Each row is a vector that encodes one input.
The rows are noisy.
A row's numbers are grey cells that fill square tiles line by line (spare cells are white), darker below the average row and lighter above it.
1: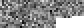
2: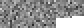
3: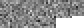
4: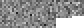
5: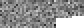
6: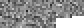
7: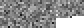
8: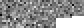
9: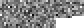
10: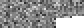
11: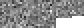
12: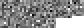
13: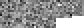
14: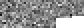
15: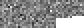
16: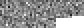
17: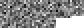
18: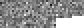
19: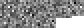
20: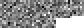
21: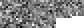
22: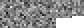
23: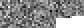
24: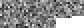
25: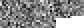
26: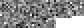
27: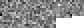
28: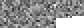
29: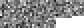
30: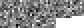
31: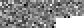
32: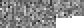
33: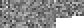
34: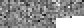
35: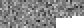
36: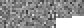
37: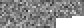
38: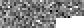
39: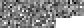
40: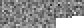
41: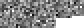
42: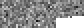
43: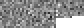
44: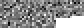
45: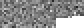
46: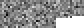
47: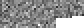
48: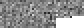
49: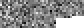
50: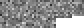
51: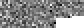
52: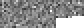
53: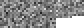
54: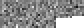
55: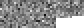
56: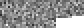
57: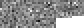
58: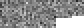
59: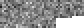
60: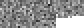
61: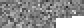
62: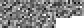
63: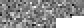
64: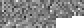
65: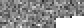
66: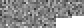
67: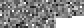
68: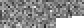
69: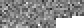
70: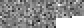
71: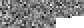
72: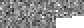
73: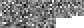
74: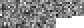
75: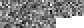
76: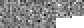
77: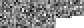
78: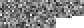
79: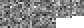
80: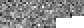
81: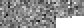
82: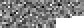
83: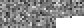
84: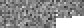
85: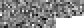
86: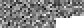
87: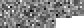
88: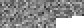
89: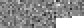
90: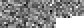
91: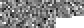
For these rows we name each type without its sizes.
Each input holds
a point on a line, together with either a point on a line, or three true/false values.
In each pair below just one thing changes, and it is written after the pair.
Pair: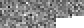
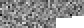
one of the three true/false values
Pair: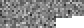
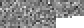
the place on the line
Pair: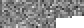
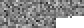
the place on the line
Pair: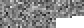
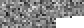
one of the three true/false values
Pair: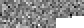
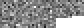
one of the three true/false values
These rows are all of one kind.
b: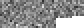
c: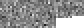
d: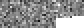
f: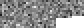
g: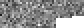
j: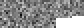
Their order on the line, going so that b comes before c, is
f, g, b, c, j, d.
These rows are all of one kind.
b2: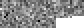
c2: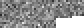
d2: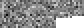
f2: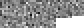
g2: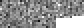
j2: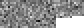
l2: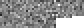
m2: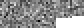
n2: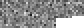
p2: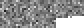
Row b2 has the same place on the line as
d2, g2 and m2.
